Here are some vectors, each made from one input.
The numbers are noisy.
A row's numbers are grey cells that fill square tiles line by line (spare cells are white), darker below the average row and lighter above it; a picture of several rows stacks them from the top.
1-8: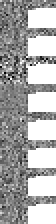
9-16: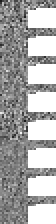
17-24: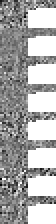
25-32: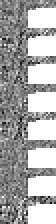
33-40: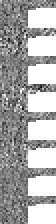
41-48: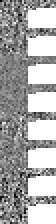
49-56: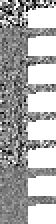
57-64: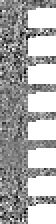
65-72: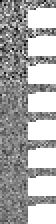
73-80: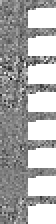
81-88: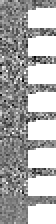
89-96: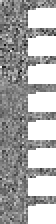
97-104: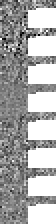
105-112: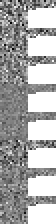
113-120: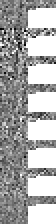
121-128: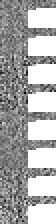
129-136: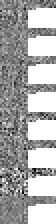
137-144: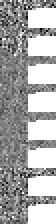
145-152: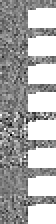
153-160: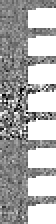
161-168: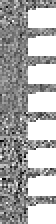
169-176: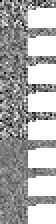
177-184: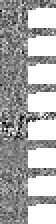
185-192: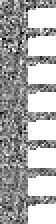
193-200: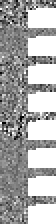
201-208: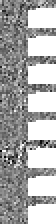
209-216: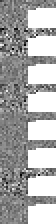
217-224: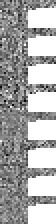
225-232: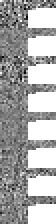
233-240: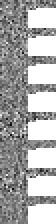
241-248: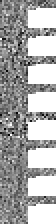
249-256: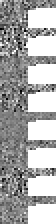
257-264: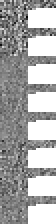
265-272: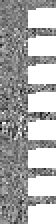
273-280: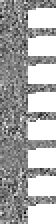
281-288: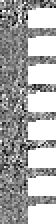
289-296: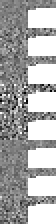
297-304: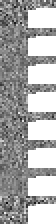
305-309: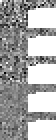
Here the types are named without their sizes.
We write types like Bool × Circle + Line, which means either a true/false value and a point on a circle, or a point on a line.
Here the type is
(Circle + Unit) × Line.
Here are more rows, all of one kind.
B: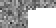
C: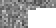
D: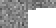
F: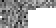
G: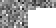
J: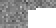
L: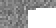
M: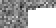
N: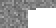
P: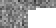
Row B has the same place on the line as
C, N and P.
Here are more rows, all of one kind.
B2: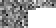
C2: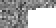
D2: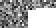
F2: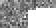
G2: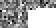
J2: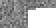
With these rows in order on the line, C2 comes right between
D2 and F2.
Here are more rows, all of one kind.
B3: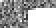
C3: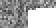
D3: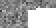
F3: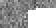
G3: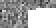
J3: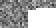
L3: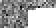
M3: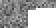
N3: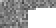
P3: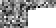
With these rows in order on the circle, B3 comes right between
J3 and M3.
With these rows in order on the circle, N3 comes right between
F3 and L3.
